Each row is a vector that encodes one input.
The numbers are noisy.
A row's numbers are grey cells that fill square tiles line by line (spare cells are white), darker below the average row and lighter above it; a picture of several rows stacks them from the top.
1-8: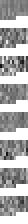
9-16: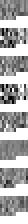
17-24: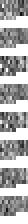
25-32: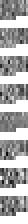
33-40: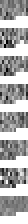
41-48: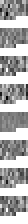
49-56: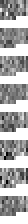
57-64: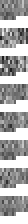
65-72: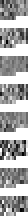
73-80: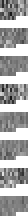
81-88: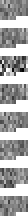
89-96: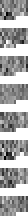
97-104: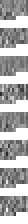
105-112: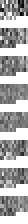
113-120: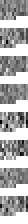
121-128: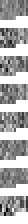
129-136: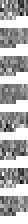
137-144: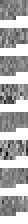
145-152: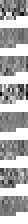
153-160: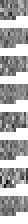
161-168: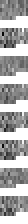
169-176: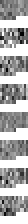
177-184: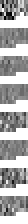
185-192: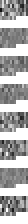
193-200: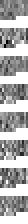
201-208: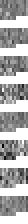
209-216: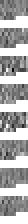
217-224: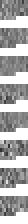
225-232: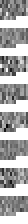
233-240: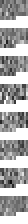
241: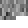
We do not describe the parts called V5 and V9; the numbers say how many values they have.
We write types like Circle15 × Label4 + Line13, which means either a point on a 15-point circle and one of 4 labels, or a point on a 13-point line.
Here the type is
Bool × (Line6 + V5 × V9).
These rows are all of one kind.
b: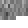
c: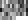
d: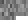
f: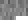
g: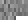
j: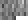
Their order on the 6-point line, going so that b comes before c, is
j, g, b, c, d, f.
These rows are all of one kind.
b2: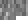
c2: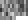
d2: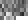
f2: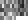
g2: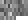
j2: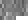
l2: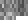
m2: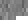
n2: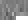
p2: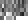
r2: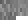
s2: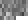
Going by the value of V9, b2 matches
f2, g2 and l2.
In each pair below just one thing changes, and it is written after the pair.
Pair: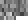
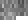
the true/false value
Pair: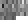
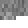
the true/false value
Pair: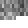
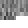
the value of V9
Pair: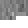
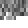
the value of V5
